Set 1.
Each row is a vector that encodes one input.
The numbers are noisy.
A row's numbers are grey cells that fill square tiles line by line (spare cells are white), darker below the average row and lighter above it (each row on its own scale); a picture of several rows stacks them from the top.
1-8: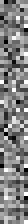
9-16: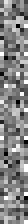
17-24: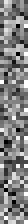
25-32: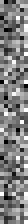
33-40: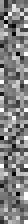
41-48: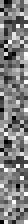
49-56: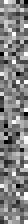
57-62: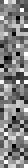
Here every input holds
four true/false values.
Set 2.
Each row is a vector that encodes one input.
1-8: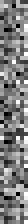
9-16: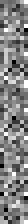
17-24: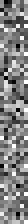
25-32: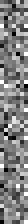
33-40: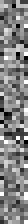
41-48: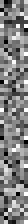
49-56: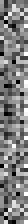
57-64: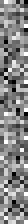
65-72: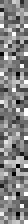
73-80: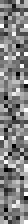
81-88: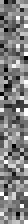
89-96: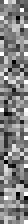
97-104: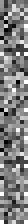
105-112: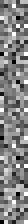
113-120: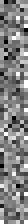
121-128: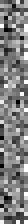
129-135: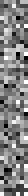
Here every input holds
four true/false values.
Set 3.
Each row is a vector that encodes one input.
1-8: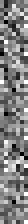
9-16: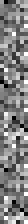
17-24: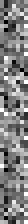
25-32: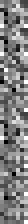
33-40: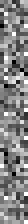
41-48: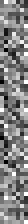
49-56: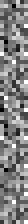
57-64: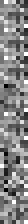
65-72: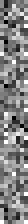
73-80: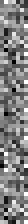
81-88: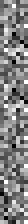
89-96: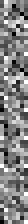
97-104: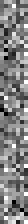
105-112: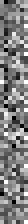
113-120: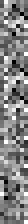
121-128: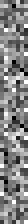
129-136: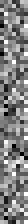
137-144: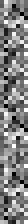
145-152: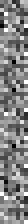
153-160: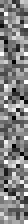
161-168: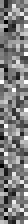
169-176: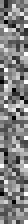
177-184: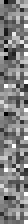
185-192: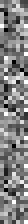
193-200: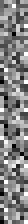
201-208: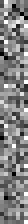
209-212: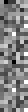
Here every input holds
three true/false values.
